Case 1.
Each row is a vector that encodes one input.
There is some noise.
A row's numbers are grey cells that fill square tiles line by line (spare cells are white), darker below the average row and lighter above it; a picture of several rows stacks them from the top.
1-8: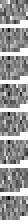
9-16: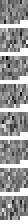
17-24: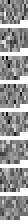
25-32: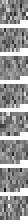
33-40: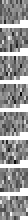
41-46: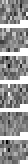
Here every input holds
a node of each of two 7-node trees.
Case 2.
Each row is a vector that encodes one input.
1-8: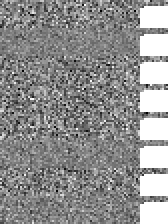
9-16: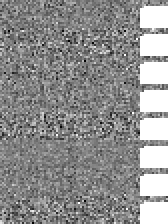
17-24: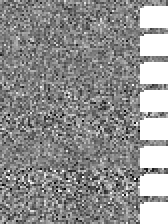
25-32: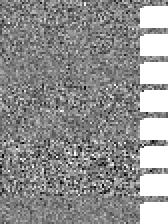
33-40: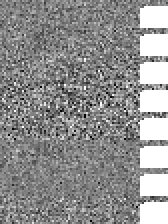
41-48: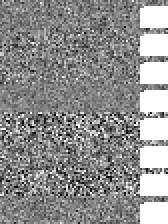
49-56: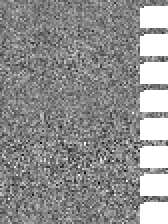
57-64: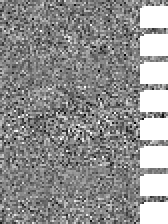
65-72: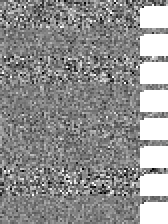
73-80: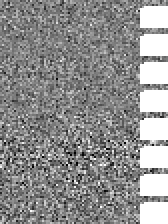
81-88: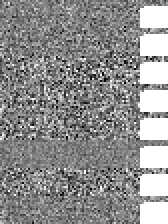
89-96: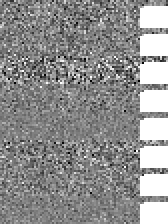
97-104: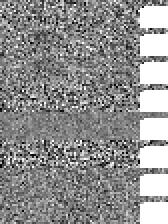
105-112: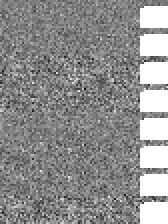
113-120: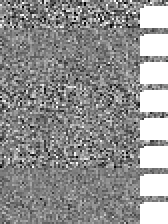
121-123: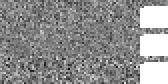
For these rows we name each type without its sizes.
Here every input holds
a point on a line, together with either a fixed value, or a node of a tree.
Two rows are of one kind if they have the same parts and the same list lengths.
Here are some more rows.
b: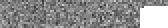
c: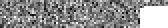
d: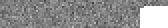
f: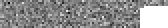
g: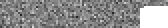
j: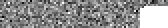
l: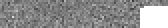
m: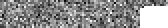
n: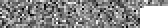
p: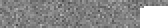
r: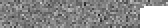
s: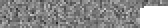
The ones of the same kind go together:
b, c, d, f, g, j, l, m, p, s
n, r

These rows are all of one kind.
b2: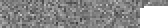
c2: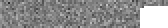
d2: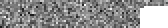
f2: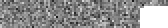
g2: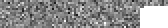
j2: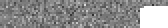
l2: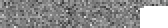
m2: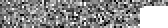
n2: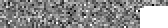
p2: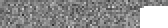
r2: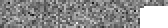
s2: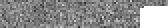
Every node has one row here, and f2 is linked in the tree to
g2.
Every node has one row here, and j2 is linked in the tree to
s2.
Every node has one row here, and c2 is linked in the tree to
b2, g2, l2 and s2.
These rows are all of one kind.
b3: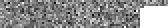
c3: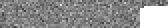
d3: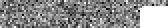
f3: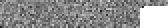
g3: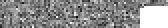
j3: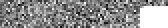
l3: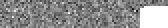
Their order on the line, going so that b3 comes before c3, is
g3, l3, d3, b3, f3, j3, c3.
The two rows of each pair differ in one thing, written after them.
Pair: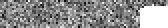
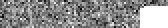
the node of the tree
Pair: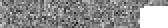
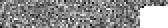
the node of the tree
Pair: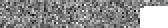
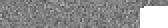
the node of the tree
